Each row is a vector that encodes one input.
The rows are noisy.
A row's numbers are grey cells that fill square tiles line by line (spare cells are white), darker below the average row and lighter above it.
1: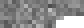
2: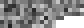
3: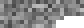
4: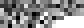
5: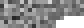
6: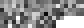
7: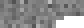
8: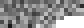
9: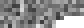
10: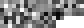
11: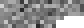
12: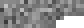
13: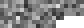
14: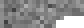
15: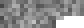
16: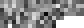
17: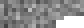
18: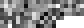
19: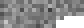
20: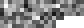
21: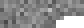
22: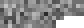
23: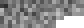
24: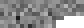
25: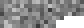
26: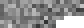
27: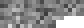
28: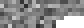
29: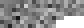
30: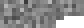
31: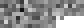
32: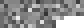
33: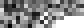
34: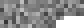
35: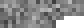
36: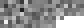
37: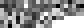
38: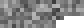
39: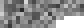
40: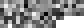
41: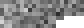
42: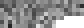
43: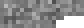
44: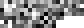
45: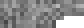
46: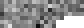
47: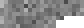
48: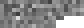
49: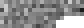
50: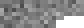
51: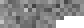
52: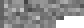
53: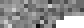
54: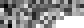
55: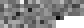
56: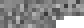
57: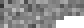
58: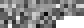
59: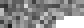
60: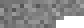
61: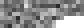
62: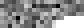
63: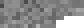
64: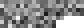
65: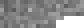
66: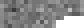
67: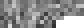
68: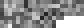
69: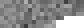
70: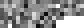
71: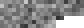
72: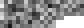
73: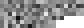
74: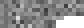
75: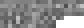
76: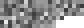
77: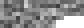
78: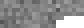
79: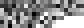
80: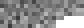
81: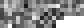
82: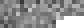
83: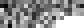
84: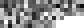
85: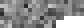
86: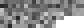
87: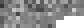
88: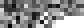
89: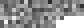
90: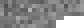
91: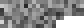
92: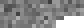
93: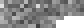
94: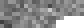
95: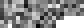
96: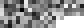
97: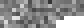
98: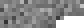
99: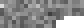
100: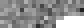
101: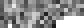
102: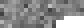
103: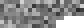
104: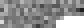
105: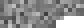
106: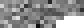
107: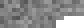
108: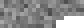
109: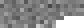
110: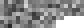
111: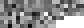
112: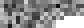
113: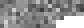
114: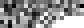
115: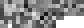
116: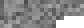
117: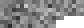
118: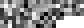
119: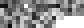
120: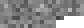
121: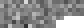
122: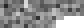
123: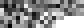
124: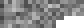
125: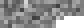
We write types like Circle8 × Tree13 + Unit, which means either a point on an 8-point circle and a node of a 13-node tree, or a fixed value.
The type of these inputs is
(Label6 + Line5) × Line8.
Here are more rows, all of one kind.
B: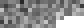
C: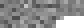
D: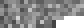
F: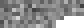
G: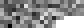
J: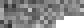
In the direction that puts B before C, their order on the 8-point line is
F, B, J, D, C, G.
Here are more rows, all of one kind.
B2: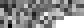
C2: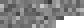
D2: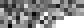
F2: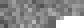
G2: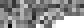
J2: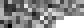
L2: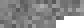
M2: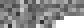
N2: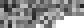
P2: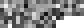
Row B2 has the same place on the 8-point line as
G2, M2 and N2.
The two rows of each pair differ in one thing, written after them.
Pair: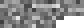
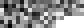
the place on the 8-point line
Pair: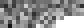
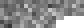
the place on the 8-point line
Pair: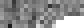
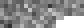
the place on the 8-point line
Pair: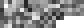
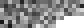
the place on the 8-point line
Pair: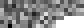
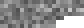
the place on the 5-point line
